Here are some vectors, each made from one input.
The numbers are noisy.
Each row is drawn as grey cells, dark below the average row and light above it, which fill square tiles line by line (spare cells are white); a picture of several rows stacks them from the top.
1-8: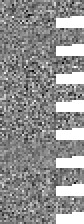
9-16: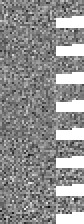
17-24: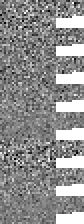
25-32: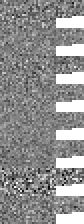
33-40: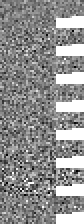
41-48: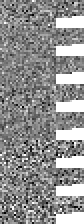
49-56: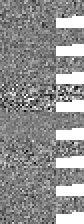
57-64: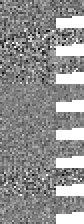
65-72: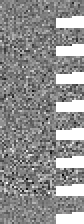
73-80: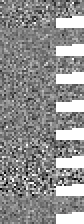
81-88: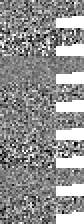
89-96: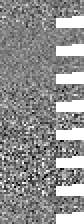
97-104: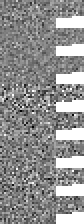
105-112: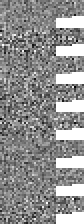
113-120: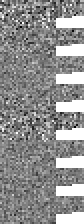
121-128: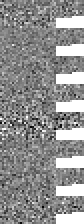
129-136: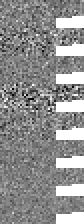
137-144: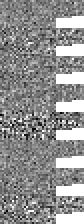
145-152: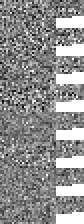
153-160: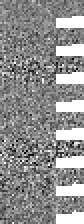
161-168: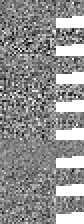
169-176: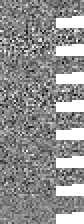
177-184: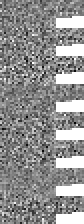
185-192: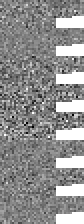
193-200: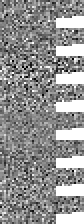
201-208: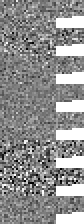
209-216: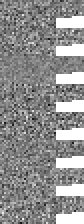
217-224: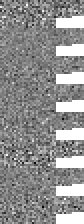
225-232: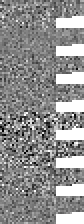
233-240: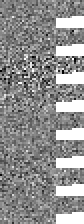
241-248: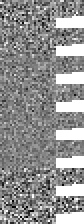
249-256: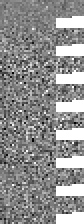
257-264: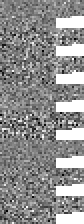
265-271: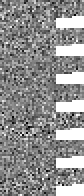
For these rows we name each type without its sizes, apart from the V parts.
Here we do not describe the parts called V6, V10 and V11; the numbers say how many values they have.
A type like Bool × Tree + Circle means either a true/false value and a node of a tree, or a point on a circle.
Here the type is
(Circle + V6) × V10 + Line × (Line + V11).
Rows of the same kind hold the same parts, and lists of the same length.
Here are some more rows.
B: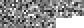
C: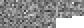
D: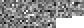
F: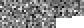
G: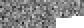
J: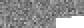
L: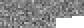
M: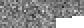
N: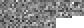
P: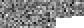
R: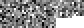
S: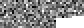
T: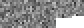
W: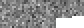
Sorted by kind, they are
B, D, F, J, L, M
C, N, W
G, T
P, R, S

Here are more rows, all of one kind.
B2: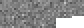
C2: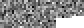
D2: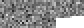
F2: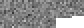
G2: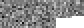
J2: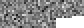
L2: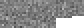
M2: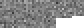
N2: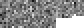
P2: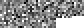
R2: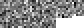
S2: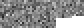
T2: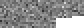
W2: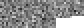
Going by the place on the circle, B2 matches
F2, M2, P2 and T2.
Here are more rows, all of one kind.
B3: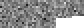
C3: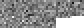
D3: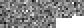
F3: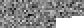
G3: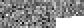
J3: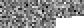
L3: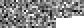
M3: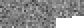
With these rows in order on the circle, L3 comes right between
B3 and F3.
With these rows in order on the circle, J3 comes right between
B3 and C3.
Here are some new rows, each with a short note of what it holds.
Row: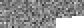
a point on a line and a value of V11
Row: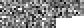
a point on each of two lines
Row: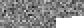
a value of V6 and a value of V10
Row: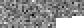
a point on each of two lines
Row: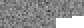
a point on a line and a value of V11
